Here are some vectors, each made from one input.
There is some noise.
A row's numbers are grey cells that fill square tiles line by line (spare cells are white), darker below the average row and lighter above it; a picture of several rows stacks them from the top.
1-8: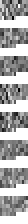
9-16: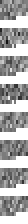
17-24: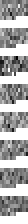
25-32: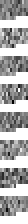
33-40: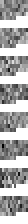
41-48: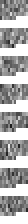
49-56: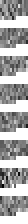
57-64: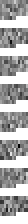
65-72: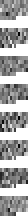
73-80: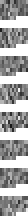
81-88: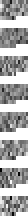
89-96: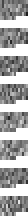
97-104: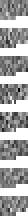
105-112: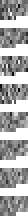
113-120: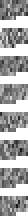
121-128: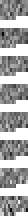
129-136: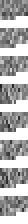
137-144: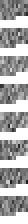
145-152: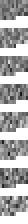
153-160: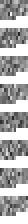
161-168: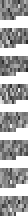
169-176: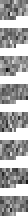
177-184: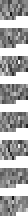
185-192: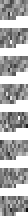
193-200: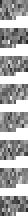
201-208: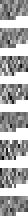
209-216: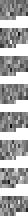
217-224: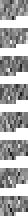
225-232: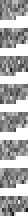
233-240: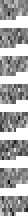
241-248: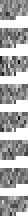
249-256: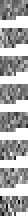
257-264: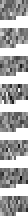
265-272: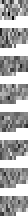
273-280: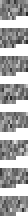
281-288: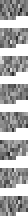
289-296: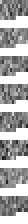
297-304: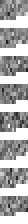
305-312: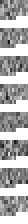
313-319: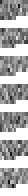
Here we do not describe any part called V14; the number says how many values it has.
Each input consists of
a point on an 11-point line, a true/false value and a value of V14.
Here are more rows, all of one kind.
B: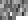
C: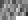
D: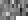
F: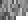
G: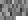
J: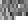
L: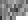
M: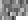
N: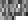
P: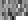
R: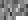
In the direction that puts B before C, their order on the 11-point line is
G, L, J, D, B, M, N, P, F, R, C.
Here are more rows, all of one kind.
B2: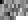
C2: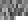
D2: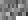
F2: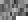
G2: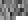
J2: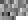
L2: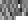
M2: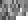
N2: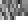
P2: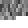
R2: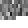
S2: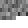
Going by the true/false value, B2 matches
J2 and M2.
